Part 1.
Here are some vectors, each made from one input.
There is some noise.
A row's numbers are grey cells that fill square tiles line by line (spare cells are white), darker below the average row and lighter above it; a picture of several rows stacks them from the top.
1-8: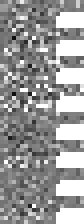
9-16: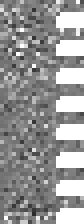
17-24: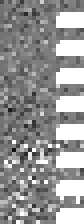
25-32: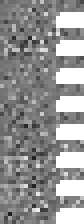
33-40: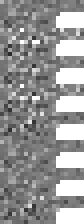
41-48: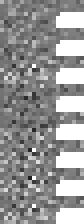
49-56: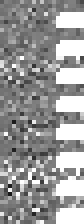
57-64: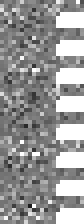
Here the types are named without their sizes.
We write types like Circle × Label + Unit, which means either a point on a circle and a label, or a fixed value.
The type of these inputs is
Circle.
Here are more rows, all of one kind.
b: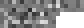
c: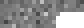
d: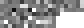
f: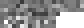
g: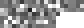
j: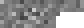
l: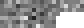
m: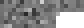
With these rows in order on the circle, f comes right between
g and l.
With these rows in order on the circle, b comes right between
g and m.
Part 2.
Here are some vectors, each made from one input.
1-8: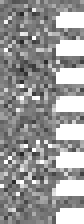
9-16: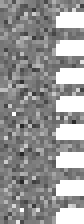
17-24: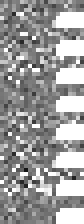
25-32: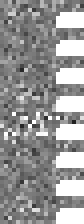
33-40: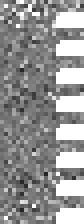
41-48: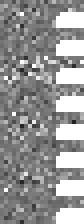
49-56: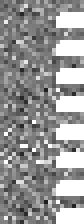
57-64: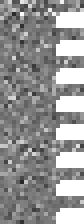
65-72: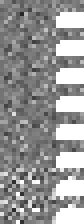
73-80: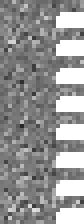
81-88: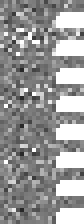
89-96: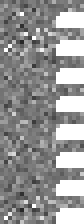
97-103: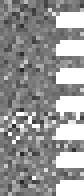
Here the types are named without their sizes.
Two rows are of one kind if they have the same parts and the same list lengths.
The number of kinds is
2.
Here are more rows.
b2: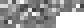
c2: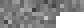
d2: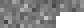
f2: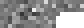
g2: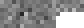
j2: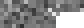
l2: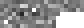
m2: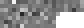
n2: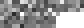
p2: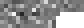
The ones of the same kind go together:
b2, c2, d2, f2, g2, l2, m2, p2
j2, n2

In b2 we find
a point on a circle.
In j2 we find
a fixed value.
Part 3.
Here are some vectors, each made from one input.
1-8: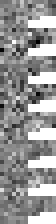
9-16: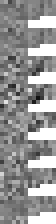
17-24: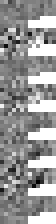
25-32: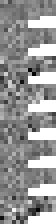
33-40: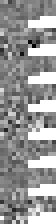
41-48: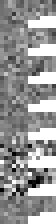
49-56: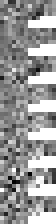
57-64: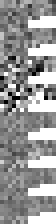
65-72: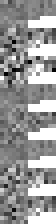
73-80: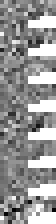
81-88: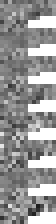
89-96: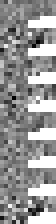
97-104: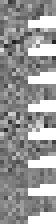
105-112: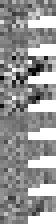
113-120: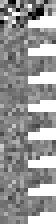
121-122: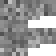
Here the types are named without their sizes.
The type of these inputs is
Label.
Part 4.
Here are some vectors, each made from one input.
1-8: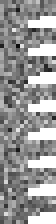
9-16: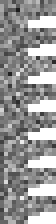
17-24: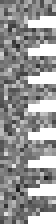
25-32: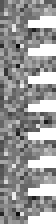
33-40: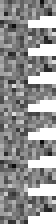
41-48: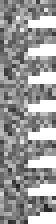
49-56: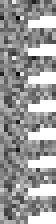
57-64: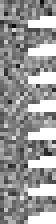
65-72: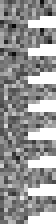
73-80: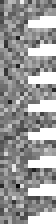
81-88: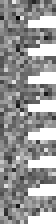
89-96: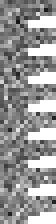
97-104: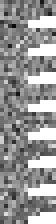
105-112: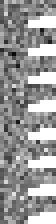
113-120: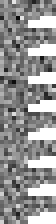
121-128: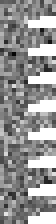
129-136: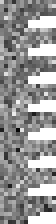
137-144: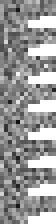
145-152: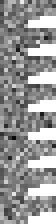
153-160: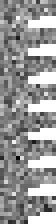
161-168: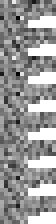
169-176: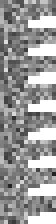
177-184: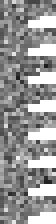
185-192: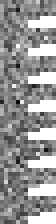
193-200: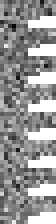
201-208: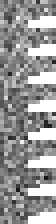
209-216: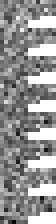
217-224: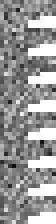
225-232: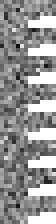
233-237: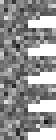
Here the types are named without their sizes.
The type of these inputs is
Circle.
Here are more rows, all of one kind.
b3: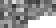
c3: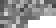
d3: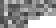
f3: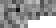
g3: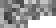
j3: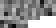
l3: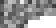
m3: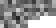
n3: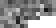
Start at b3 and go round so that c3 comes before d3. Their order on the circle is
b3, m3, n3, j3, f3, g3, c3, l3, d3.
